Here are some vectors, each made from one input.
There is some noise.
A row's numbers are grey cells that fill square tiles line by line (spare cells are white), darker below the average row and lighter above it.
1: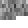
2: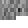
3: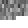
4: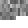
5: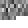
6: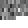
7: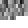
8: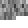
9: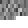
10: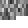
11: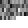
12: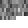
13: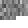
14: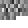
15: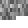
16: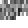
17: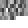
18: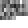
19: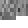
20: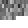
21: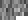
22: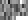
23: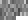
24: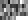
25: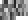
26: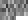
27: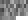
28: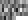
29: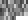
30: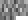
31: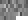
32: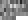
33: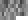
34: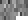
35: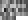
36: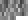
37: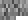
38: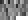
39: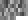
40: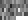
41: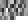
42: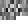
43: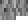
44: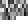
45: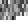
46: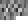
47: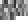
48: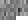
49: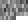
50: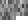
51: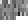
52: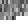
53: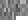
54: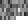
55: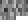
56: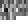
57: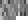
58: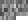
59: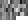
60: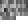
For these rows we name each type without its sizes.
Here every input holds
either a point on a circle and a true/false value, or a fixed value.
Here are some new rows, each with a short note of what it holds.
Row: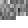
a point on a circle and a true/false value
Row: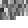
a point on a circle and a true/false value
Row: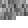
a point on a circle and a true/false value
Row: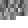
a point on a circle and a true/false value
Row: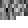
a fixed value
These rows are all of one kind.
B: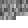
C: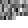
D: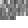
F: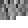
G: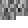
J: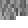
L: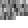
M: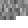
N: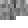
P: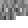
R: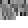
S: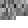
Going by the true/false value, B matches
F, J and R.
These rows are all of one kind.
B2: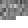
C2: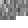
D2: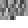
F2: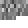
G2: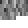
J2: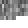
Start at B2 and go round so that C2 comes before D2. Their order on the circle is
B2, C2, G2, J2, F2, D2.
